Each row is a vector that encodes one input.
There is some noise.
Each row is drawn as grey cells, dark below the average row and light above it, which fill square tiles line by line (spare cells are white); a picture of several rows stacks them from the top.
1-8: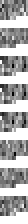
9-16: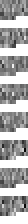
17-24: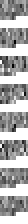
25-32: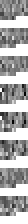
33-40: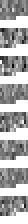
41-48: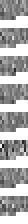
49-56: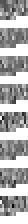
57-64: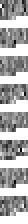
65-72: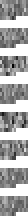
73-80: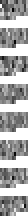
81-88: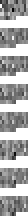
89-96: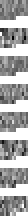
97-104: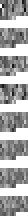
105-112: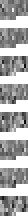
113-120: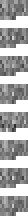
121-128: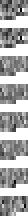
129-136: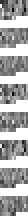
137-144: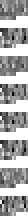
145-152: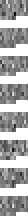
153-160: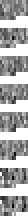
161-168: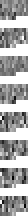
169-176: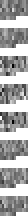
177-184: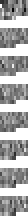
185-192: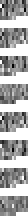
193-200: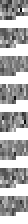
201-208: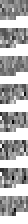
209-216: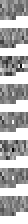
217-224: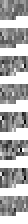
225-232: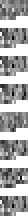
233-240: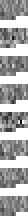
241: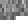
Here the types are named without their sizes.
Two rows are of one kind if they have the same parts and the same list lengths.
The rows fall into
3 kinds.
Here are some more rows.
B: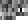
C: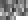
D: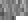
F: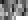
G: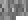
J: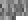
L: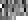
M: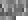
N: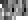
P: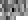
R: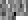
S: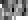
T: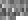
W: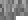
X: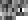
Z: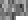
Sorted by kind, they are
B, X
C, F, L, N, P, S
D, G, J, M, R, T, W, Z

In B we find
a fixed value.
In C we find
a point on a circle and a true/false value.
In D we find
a node of a tree.
